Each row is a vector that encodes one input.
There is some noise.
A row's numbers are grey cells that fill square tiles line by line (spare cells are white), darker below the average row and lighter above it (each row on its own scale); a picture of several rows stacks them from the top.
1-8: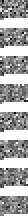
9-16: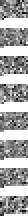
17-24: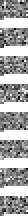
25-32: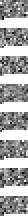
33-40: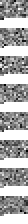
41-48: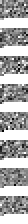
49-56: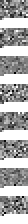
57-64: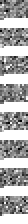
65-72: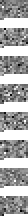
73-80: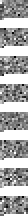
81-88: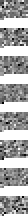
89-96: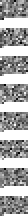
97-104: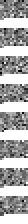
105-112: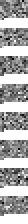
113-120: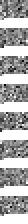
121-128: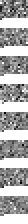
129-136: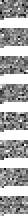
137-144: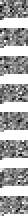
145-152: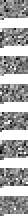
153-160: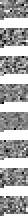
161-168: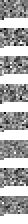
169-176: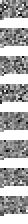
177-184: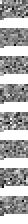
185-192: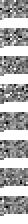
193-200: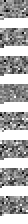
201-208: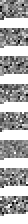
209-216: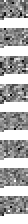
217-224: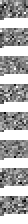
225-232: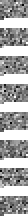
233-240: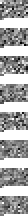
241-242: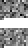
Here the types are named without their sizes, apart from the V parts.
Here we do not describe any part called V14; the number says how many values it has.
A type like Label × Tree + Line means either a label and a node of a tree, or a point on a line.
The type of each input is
Line × Tree + V14.
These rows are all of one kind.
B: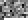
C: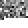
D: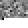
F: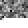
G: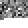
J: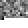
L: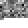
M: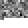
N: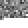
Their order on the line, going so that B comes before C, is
L, F, B, D, G, J, M, C, N.
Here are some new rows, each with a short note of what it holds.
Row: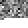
a value of V14
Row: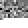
a value of V14
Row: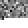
a point on a line and a node of a tree
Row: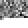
a point on a line and a node of a tree
